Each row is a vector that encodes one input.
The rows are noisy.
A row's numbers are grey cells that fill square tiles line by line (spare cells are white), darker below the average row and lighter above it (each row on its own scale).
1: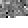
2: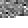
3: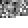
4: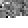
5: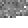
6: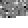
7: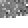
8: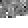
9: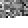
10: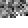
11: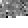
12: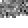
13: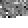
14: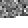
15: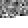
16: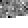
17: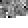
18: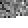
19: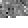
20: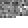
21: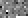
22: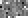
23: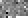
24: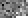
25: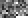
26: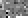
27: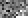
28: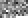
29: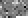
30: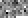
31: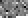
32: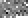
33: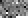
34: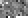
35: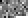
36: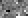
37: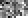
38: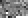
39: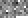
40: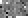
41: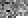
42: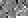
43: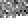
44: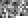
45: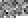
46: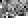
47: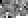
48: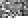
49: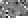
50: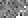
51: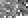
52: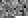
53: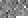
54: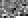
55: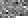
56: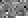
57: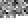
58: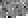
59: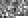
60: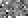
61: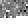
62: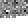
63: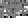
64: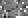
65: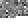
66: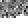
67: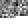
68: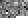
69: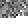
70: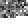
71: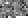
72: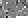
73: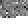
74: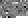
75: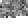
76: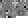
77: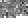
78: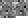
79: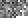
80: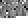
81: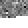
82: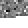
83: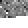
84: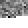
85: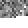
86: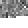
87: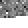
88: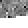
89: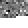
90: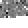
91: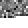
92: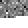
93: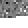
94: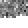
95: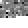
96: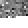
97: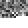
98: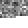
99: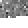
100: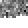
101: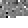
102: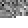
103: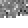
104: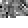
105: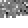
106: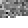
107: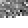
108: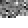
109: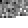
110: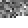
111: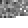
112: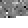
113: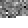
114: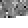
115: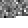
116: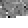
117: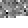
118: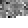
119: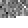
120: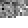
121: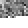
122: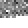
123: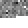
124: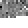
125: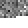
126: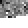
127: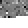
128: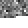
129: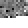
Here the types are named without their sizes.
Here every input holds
a point on a line.
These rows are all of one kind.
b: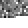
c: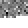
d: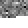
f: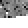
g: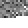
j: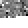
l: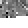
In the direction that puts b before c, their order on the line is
d, f, b, g, l, j, c.
